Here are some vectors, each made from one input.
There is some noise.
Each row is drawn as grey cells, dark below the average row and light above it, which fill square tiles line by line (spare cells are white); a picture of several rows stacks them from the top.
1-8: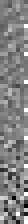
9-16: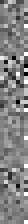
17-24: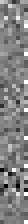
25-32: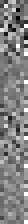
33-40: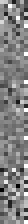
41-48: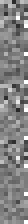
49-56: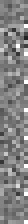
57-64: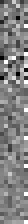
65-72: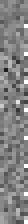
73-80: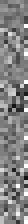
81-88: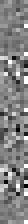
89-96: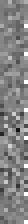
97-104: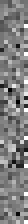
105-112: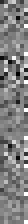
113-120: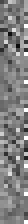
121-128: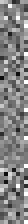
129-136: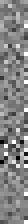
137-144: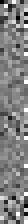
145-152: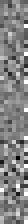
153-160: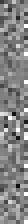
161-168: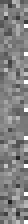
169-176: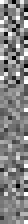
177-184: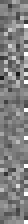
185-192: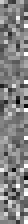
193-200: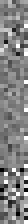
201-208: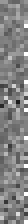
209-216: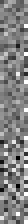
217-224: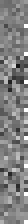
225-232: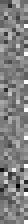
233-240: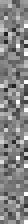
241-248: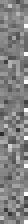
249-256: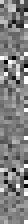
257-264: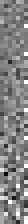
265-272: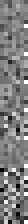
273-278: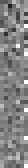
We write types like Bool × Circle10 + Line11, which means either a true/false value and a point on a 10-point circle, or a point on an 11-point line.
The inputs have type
Bool × Bool × Bool × Bool × Bool × Bool × Circle6 + Unit.
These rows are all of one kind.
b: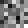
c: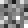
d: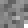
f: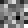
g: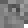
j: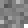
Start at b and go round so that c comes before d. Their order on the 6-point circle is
b, f, g, c, j, d.
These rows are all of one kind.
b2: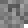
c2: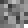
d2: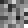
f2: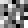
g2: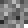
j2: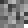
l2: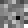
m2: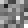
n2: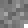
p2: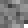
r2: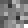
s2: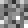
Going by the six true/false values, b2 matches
d2 and j2.
